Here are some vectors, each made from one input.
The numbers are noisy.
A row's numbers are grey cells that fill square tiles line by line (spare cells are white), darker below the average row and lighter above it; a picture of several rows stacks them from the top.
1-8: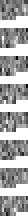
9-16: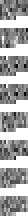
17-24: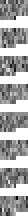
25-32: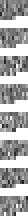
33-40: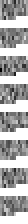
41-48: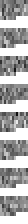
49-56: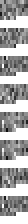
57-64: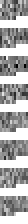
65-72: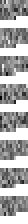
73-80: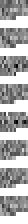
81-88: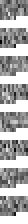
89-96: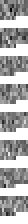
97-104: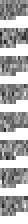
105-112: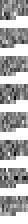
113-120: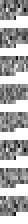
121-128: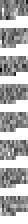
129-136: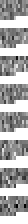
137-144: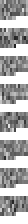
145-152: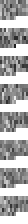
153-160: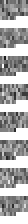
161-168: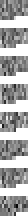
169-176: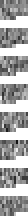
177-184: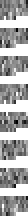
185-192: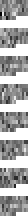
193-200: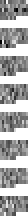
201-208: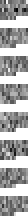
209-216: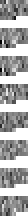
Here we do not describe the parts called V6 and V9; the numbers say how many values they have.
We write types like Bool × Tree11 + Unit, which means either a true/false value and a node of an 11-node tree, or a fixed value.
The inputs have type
Bool × Label8 + (Line5 + V6) × V9.
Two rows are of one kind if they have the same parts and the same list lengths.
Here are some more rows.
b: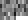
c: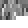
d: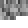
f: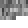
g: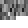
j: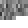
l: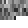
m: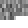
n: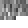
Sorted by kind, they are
b, g, n
c, l
d, f, j, m

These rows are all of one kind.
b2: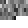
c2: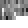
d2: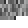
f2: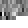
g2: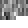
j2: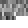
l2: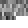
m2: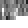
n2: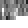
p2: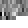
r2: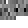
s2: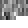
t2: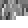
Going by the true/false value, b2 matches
d2 and r2.
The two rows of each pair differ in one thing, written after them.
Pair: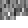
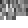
the value of V9
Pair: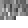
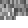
the value of V6
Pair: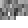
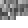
the value of V9
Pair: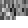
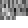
the value of V6
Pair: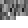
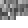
the value of V6
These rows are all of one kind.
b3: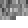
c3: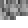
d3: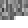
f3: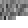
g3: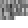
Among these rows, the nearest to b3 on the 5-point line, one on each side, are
c3 and f3.
